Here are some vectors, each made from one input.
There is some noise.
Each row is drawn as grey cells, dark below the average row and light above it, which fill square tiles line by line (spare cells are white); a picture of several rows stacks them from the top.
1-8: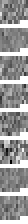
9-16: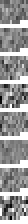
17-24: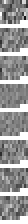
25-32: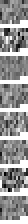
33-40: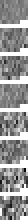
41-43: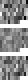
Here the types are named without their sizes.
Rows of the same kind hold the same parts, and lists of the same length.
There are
3 kinds of row.
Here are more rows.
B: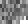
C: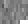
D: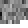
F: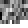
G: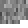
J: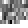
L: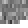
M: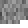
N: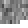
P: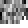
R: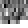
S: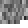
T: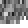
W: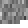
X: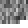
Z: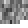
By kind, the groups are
B, R, T
C, J, L, N, X, Z
D, F, G, M, P, S, W

